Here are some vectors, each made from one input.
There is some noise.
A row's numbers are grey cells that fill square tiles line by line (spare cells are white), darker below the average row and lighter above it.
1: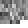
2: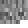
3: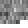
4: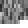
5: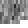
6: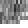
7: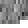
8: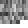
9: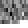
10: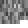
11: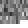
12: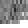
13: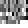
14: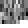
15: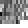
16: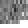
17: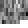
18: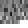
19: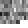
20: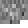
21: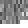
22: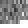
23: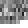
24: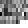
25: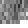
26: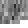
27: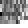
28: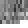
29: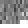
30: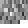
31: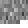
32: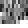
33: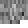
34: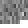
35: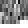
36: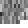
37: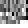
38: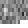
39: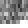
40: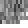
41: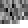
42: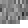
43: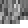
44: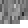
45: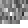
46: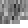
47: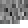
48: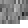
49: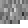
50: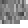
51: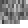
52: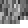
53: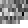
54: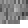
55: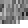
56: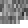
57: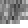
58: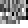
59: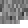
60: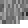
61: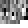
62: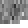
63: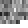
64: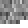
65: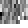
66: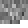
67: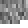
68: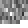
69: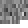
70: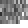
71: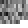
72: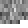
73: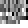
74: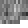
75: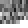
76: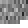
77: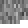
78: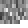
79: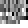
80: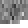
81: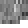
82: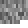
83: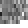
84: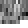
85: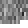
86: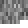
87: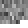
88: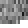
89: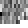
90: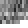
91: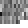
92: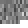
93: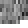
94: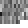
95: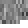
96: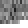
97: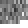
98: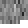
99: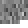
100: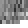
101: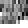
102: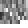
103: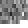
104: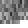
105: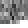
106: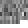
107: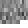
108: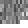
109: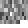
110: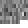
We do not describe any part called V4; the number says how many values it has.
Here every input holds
a list of up to two items, each a true/false value and a value of V4.
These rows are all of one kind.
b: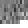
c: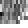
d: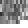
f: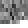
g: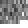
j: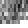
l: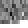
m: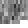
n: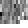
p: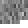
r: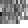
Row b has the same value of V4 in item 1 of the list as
g and r.
